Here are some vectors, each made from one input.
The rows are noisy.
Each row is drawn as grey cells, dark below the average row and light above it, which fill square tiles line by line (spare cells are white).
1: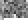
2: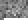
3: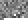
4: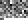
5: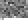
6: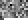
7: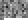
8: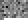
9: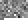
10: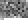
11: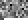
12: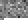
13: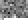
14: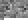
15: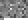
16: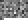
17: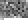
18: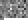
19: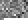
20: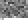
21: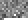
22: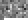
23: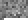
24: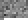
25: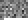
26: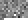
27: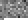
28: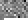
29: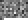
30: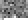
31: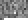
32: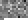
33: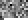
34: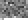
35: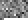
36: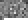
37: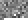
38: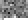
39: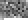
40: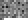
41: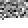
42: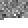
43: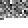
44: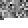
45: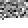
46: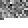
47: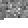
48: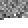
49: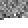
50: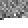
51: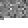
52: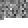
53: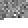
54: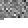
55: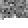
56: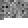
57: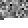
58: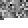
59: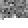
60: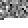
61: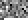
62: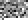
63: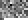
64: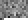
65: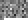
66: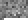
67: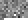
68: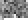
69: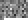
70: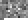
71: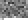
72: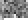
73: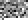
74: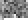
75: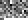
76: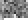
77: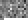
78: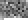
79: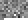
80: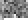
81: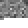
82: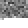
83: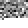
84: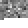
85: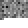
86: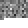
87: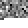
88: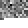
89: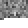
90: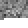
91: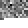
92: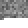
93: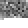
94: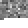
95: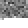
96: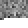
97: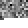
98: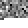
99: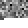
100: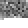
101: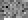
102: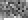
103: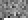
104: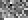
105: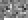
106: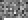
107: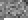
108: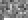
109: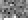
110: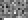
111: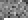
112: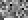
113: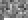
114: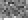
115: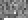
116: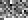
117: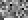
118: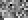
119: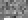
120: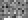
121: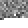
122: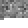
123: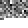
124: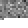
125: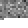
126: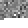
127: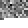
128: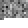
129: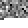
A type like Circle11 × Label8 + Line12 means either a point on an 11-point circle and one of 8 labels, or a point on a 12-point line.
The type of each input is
Line5 + List3(Line4).
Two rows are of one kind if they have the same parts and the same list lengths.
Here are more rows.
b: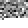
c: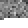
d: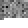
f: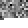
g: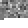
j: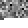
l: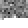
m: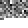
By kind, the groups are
b
c
d, g
f, j, m
l

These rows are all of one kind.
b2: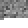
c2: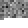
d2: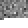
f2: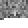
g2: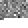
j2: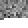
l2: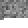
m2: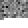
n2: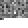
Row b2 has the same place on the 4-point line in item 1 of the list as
d2 and l2.
